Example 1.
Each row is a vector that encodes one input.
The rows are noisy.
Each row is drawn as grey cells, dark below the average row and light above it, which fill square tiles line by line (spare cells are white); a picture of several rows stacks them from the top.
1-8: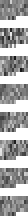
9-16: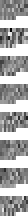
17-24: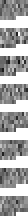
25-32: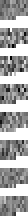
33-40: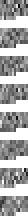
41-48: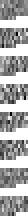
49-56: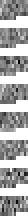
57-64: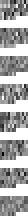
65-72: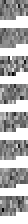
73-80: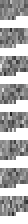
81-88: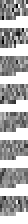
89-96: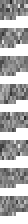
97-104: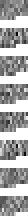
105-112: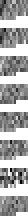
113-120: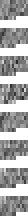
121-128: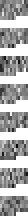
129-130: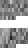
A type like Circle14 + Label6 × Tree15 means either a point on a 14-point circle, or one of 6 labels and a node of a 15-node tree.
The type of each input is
Line8 + Line13 + Tree7.
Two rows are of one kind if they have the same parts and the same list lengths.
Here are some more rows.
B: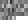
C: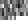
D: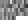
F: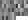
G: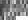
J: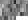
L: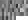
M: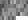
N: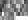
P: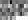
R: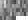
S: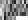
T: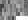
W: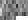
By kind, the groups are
B, C, F, J, L, S, W
D, G, M, N, T
P, R

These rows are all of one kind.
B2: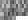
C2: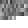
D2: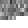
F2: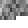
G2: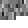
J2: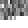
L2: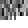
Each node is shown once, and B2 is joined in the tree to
J2 and L2.
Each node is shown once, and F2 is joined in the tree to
G2 and L2.
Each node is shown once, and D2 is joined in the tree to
C2.
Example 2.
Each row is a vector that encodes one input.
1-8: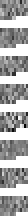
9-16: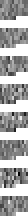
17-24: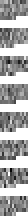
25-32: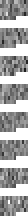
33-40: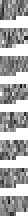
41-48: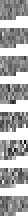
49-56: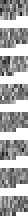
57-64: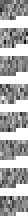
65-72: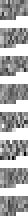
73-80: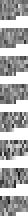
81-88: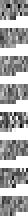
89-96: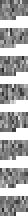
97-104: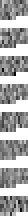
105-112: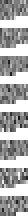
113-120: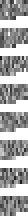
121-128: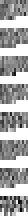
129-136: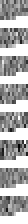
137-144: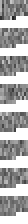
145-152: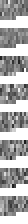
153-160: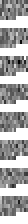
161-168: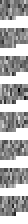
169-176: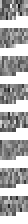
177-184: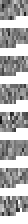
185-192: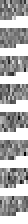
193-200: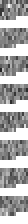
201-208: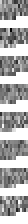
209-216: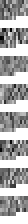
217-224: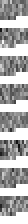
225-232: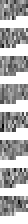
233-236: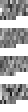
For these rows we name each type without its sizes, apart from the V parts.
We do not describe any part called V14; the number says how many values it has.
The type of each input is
Line × Tree + V14.
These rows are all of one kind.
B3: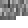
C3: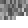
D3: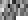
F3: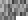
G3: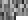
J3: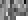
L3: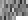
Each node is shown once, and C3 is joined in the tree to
L3.
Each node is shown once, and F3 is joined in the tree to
D3.
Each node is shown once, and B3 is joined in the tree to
G3 and J3.
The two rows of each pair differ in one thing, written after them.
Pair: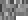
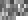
the place on the line
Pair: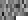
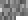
the node of the tree
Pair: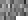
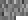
the place on the line
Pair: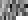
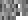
the place on the line
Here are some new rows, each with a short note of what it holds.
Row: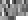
a value of V14
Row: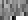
a value of V14
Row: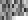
a value of V14
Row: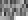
a value of V14
